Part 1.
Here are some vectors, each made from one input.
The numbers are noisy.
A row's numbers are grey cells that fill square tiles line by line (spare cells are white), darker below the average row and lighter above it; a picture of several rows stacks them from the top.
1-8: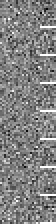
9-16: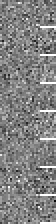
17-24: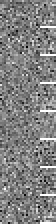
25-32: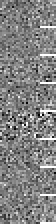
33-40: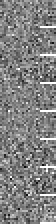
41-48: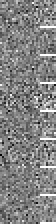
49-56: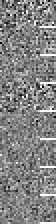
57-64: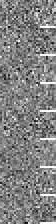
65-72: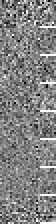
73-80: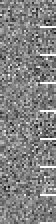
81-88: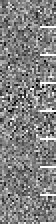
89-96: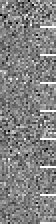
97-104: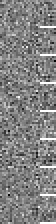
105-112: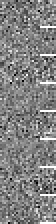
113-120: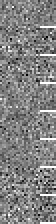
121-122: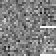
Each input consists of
a list of up to two points on a 5-point circle.
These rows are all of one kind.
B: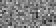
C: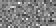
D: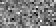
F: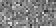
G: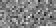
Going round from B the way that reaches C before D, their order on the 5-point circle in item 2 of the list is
B, C, G, F, D.
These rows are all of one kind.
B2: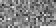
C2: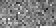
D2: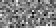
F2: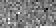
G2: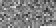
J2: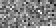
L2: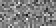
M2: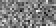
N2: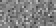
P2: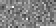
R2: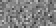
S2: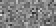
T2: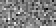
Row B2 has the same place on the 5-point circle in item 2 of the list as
M2, N2, P2 and R2.
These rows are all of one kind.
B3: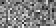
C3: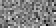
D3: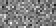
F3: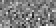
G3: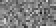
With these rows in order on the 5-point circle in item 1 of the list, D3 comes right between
C3 and F3.
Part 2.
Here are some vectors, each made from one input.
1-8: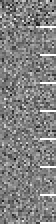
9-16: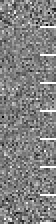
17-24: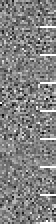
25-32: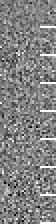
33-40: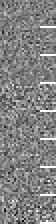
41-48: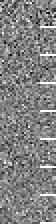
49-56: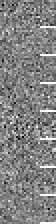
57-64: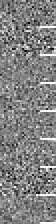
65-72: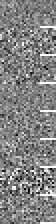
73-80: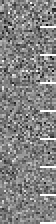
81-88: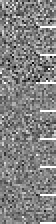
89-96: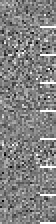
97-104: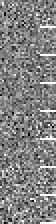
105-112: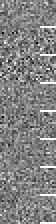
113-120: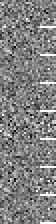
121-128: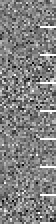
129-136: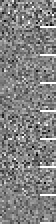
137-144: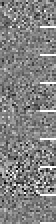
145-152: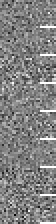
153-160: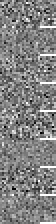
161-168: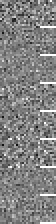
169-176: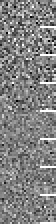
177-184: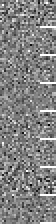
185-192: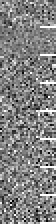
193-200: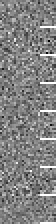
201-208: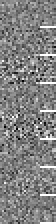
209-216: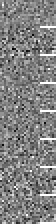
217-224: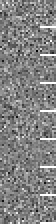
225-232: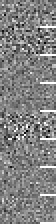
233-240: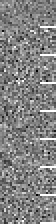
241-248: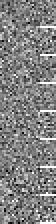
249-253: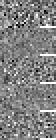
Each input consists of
a true/false value, together with either a point on a 15-point circle, or a fixed value.
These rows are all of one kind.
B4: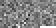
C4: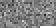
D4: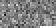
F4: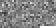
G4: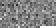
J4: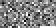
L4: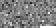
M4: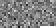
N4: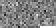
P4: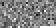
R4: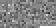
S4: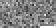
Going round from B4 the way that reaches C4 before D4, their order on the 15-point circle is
B4, F4, G4, C4, M4, N4, S4, D4, P4, R4, L4, J4.
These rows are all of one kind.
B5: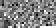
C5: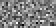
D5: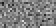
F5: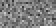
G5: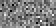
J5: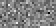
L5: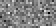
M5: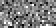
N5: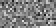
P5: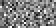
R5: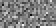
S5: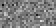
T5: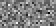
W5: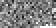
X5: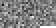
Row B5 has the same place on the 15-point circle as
J5, S5, T5 and W5.
